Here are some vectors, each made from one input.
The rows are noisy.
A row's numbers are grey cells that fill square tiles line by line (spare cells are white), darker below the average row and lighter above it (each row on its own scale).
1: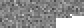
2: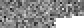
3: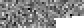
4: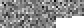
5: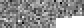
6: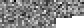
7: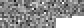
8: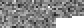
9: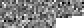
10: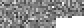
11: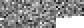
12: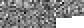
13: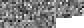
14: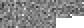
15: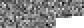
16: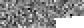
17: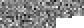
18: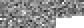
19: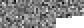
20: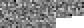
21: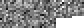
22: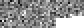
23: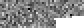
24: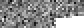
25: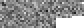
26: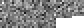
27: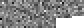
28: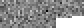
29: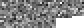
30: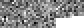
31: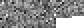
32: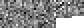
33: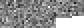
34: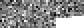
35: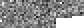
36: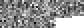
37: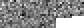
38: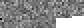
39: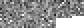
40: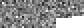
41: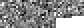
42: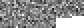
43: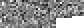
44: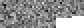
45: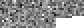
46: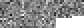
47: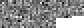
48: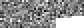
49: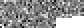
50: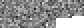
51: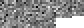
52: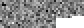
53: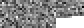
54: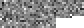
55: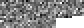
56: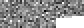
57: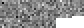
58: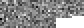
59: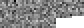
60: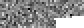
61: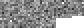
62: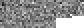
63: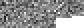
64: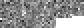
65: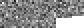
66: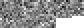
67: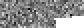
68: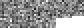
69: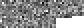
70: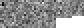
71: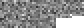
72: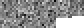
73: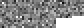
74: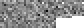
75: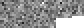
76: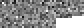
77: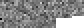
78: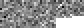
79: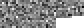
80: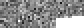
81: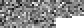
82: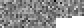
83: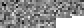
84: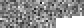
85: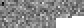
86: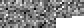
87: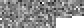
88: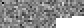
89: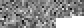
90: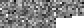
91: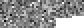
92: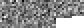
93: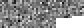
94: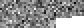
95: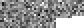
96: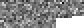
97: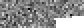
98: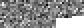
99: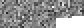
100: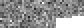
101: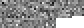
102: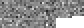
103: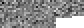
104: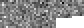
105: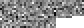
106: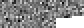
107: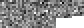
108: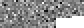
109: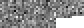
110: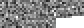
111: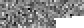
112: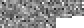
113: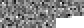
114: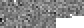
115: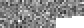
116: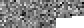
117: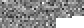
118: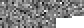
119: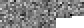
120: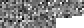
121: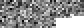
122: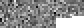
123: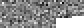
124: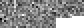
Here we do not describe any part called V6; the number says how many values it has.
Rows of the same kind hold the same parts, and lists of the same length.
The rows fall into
3 kinds.
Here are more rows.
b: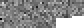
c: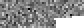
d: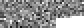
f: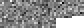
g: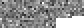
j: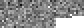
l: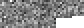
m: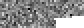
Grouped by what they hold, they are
b, f, l
c, m
d, g, j

